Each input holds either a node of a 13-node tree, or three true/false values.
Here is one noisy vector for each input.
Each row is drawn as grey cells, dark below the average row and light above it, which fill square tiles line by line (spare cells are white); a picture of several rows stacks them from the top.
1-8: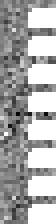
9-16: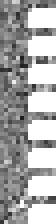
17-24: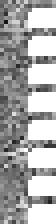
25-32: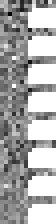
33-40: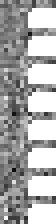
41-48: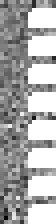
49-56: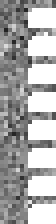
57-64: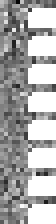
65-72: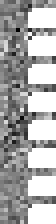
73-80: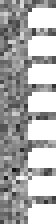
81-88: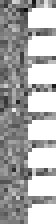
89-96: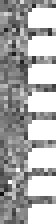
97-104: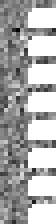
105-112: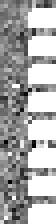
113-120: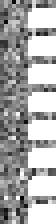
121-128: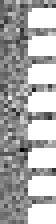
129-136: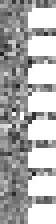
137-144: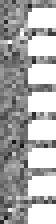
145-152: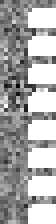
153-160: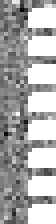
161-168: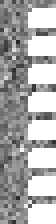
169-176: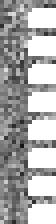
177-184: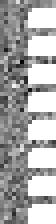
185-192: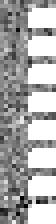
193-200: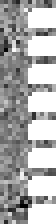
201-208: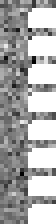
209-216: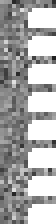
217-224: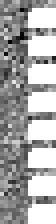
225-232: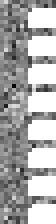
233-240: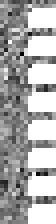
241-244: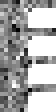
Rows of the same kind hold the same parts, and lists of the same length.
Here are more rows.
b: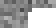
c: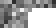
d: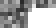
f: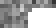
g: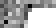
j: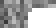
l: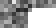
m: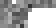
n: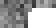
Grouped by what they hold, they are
b, d, g, j, l, m
c, f, n

